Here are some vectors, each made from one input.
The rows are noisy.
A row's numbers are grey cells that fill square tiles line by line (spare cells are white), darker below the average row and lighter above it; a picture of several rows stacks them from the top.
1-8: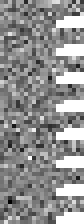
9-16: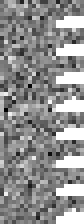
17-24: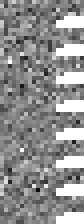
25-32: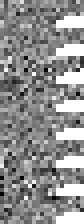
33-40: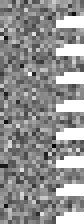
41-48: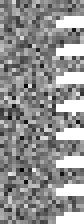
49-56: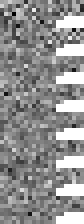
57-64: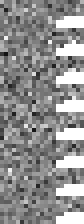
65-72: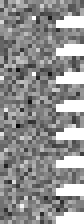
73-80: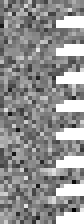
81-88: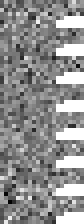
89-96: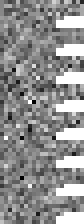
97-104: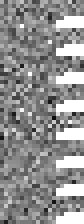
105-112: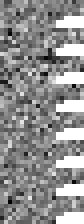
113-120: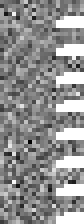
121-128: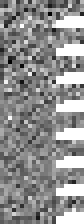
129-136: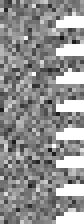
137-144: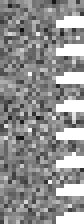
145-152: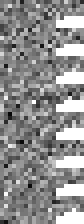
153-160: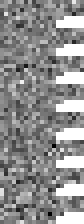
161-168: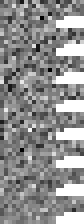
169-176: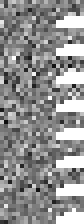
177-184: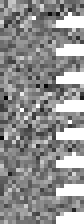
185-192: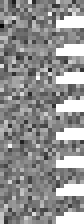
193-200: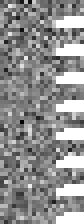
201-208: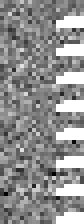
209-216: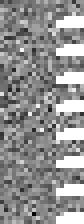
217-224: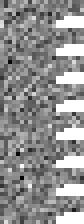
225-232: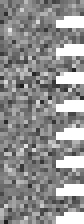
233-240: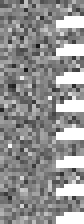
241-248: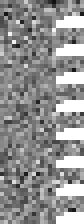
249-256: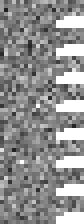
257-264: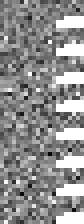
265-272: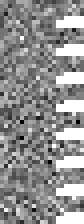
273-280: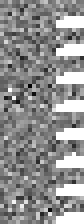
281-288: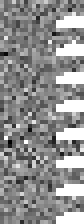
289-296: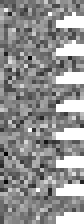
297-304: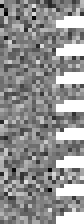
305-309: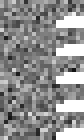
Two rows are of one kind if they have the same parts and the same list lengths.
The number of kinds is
3.
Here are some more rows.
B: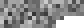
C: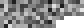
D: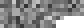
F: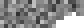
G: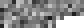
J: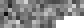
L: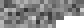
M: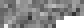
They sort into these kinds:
B, D, F, L
C
G, J, M

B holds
a point on a 10-point circle and a true/false value.
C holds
a fixed value.
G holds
a node of a 7-node tree and a true/false value.
